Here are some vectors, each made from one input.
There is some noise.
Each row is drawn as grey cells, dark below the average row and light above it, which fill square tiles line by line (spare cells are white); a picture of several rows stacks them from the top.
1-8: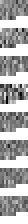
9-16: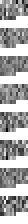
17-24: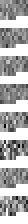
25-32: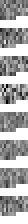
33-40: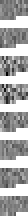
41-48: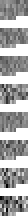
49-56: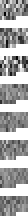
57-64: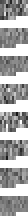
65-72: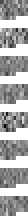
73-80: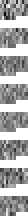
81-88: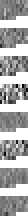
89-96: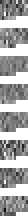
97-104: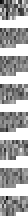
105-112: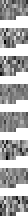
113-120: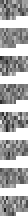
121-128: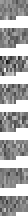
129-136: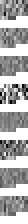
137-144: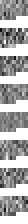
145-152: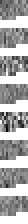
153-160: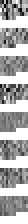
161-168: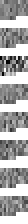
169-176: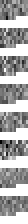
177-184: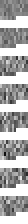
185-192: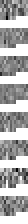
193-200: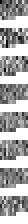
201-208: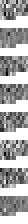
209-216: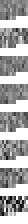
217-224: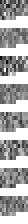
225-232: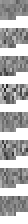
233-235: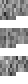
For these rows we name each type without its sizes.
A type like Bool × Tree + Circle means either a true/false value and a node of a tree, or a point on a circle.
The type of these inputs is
(Bool × Label + Line) × Circle × Circle.
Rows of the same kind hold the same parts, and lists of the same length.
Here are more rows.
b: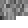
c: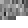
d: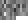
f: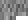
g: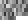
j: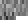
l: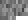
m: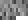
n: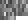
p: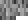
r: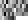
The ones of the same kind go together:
b, f, g, j, m, p, r
c, d, l, n

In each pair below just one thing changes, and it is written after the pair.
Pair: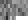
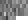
the place on the line
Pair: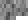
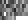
the place on one of the two circles
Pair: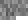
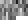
the place on one of the two circles
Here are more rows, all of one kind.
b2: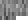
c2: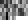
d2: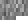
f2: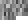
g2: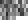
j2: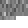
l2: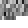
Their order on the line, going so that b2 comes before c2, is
d2, g2, b2, f2, c2, j2, l2.
